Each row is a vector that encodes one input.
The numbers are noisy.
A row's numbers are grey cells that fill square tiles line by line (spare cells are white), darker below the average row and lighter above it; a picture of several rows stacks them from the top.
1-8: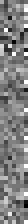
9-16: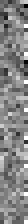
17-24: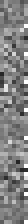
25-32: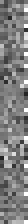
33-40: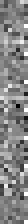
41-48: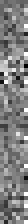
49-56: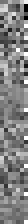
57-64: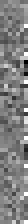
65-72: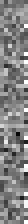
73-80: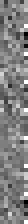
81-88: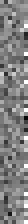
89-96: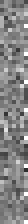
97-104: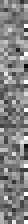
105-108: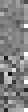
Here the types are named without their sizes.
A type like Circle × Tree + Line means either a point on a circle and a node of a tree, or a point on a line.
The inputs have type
(Label + Line) × Line.
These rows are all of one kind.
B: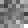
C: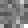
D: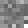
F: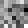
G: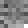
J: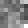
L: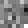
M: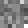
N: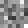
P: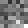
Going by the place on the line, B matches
F, M and N.
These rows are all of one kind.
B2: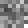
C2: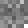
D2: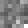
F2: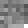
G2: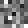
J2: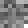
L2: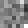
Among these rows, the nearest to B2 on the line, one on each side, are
C2 and F2.
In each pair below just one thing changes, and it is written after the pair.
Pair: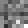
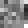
the place on the line
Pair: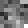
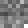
the label
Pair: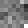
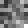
the label
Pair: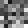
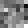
the place on the line
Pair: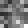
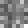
the place on the line
